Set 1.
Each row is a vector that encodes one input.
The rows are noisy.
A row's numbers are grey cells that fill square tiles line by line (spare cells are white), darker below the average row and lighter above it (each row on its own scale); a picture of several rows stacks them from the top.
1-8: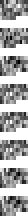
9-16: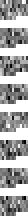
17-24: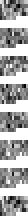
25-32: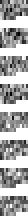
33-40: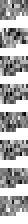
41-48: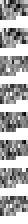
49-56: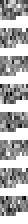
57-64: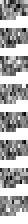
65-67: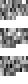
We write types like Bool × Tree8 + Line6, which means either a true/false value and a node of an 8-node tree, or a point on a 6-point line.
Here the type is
Bool × Bool × Bool.
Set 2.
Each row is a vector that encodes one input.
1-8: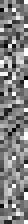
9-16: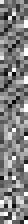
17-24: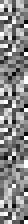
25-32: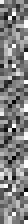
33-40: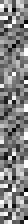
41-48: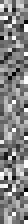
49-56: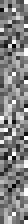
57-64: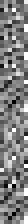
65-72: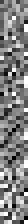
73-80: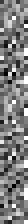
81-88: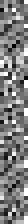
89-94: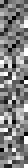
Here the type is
Line5.
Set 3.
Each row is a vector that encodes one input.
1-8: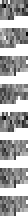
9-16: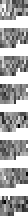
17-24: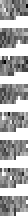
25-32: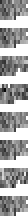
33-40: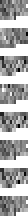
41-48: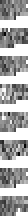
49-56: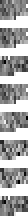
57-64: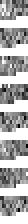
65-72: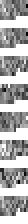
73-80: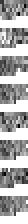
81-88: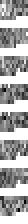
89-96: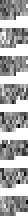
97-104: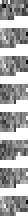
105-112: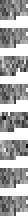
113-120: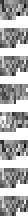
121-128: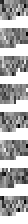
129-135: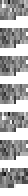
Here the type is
Bool × Bool × Bool.
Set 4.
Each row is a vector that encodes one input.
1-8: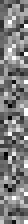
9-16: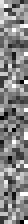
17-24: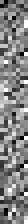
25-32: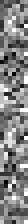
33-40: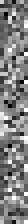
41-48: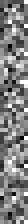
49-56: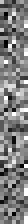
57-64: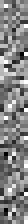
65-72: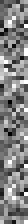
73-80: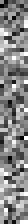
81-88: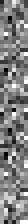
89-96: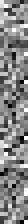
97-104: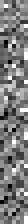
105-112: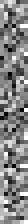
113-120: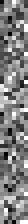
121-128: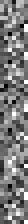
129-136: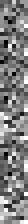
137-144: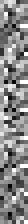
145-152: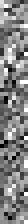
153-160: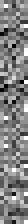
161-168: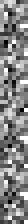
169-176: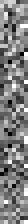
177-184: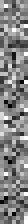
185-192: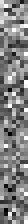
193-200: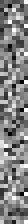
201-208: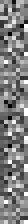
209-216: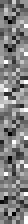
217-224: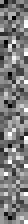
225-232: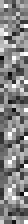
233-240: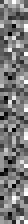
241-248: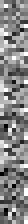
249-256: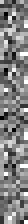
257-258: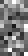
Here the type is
Circle11.
